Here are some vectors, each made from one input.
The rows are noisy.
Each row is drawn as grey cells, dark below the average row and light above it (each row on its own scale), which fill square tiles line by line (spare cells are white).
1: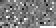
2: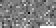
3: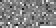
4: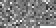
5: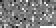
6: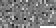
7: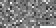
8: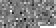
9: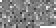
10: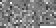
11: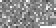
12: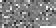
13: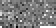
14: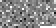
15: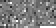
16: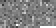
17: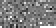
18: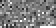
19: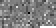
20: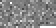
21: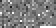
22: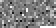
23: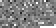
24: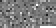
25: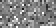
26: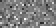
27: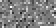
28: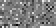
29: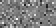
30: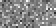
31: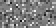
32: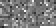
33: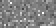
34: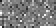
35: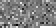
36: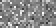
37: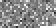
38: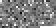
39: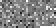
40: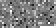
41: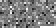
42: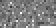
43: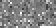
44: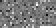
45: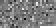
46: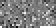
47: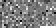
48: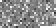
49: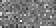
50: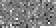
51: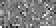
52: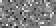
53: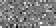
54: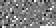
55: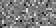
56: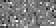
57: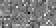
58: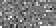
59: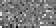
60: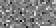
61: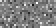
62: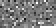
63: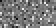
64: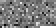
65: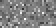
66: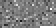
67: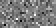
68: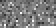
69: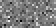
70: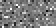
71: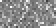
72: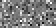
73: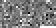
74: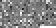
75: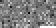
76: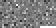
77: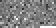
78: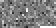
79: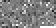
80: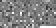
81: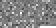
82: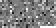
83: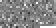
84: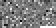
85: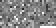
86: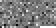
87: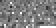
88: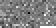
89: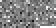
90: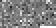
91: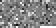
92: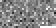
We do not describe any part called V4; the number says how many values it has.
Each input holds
a point on a 5-point line, together with either a point on a 5-point line, or a value of V4.
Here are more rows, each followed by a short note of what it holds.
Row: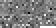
a point on a 5-point line and a value of V4
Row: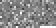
a point on each of two 5-point lines
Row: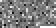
a point on each of two 5-point lines
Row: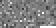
a point on a 5-point line and a value of V4
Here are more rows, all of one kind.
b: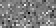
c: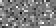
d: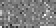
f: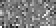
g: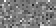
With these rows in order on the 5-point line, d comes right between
c and f.
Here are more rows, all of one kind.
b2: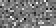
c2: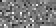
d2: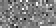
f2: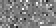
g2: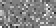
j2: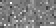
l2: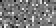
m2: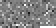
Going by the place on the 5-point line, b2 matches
d2 and f2.
